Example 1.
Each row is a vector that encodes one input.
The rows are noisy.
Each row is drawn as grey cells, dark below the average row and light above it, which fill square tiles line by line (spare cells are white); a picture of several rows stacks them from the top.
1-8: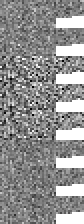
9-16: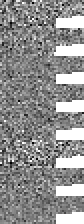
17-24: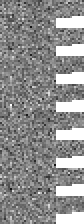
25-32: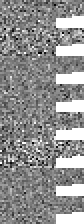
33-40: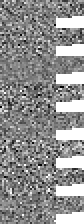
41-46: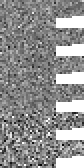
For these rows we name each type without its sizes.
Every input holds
a list of points on a line.
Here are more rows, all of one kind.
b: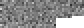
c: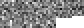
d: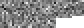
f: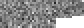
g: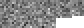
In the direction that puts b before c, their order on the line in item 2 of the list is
d, g, b, c, f.
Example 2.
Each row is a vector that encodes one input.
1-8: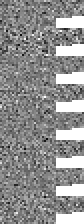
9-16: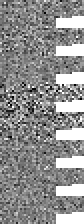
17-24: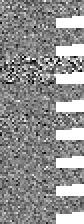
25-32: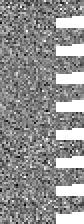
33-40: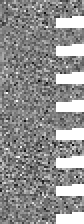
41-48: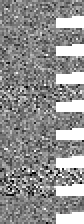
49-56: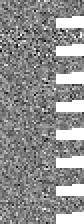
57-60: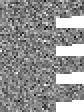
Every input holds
either a fixed value, or one of 5 labels and a true/false value.
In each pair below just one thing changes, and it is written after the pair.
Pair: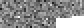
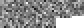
the label
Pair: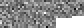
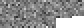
the true/false value
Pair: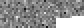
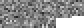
the true/false value
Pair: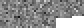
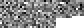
the true/false value
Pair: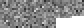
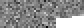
the label
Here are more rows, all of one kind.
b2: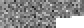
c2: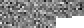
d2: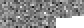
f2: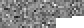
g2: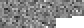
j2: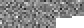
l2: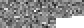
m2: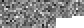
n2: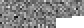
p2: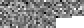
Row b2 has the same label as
j2 and p2.
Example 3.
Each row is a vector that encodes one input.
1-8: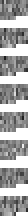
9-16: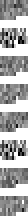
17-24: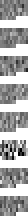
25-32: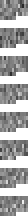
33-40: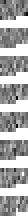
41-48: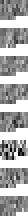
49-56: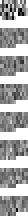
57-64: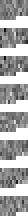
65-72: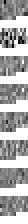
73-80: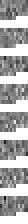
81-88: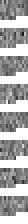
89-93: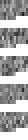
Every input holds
either a fixed value, or a node of a 9-node tree and a node of an 11-node tree.
